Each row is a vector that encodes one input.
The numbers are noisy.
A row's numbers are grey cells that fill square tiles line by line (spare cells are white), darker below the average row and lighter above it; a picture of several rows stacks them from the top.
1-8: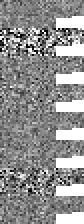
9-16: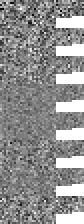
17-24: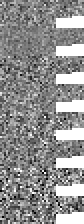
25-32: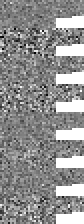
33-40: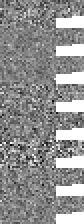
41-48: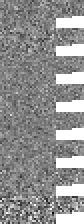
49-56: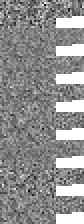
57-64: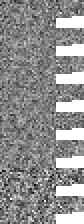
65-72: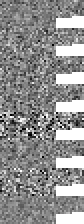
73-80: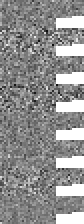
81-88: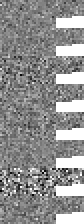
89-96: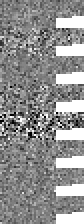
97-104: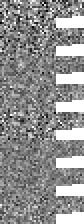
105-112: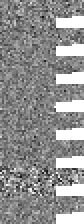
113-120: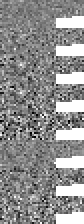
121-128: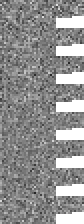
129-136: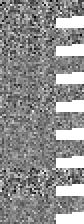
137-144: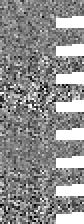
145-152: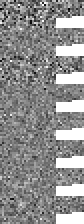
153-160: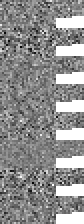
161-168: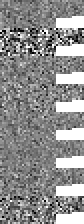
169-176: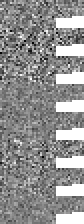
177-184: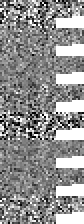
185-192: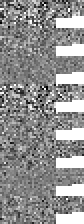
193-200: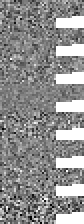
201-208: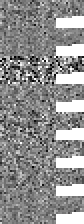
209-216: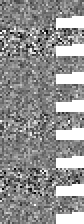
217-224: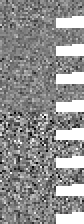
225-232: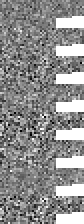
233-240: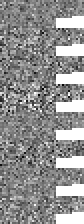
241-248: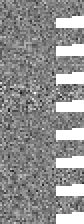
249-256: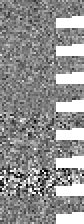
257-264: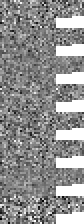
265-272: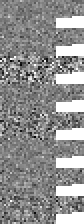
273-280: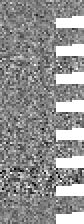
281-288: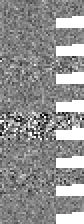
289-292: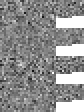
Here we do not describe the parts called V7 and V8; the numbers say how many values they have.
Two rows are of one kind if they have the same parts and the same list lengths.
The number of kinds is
4.
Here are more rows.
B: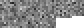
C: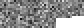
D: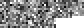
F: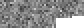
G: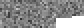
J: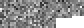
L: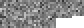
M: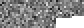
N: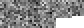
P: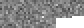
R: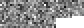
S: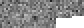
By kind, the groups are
B
C, D, N
F, G, P, R
J, L, M, S

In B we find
a value of V8.
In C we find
a point on a 4-point line, a true/false value and a value of V7.
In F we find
a point on a 10-point circle, a point on a 4-point line and a true/false value.
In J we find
a point on an 11-point line.
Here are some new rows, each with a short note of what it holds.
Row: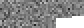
a point on a 4-point line, a true/false value and a value of V7
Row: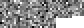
a value of V8
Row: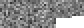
a point on a 10-point circle, a point on a 4-point line and a true/false value
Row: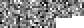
a value of V8
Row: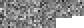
a point on an 11-point line
